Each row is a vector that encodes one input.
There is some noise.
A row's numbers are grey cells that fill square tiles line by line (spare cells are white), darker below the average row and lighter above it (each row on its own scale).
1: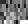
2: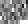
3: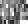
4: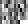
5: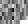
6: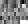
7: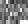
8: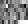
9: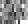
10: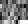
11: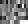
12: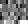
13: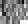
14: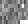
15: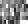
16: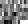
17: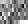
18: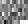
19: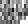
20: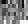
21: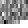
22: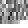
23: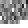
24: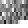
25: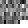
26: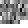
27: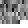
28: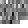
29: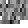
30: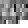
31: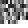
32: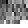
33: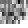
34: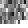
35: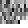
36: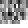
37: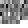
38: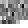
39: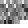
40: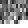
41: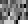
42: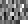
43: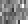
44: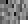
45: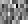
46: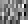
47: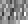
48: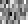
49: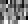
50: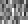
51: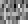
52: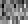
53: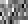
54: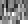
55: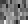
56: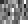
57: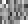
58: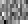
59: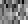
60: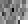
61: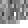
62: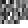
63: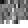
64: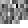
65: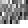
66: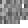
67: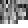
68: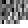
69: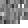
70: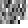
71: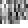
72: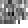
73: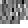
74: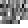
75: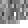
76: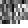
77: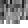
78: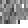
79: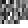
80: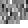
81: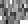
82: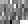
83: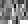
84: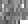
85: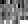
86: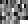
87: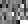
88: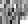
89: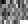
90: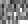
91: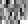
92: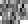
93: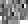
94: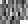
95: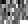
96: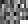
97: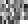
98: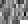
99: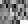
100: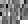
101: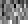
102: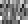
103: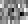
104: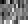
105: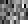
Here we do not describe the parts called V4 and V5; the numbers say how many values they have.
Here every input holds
a point on each of two 3-point lines, three true/false values, a value of V4 and a value of V5.
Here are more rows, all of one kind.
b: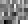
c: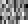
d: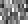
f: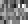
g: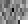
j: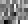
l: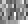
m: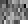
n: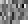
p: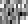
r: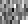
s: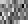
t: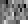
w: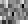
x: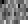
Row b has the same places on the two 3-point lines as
c, m, r and t.
